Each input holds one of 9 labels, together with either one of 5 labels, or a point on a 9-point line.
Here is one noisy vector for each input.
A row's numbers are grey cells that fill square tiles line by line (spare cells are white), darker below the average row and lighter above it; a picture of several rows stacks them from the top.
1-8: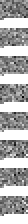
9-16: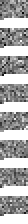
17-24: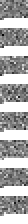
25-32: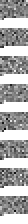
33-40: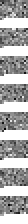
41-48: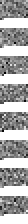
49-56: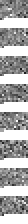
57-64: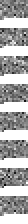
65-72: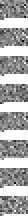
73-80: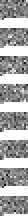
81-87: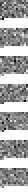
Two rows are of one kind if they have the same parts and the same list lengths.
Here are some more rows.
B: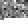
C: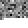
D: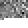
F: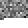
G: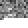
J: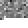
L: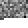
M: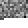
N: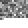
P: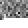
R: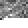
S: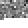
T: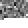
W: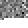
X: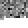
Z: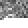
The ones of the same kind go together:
B, C, D, N, T, W, X
F, G, J, L, M, P, R, S, Z

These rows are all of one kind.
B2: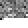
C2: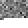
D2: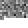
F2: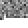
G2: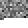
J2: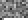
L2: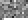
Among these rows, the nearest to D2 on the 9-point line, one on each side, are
C2 and F2.
